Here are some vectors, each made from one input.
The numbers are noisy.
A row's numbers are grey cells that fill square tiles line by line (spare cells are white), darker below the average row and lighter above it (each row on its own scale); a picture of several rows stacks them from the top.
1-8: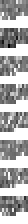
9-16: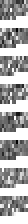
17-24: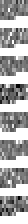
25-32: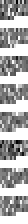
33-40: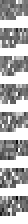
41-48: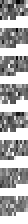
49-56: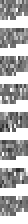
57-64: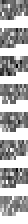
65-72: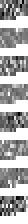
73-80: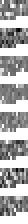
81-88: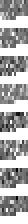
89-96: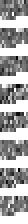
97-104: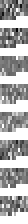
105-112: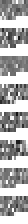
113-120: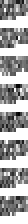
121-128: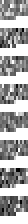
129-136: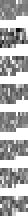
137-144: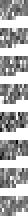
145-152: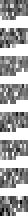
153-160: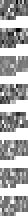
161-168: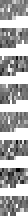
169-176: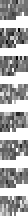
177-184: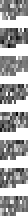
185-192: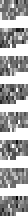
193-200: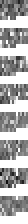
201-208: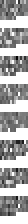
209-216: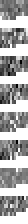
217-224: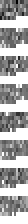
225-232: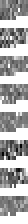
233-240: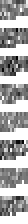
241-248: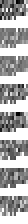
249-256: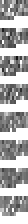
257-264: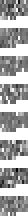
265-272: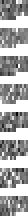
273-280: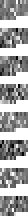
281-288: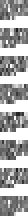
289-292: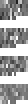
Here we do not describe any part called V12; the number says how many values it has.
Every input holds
either one of 5 labels, or a true/false value and a value of V12.
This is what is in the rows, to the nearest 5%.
About 30% of them hold one of 5 labels. The rest hold a true/false value and a value of V12.
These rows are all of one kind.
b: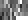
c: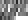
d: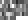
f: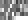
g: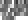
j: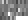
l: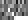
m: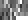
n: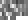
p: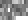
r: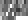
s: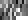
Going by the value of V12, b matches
m, n and r.
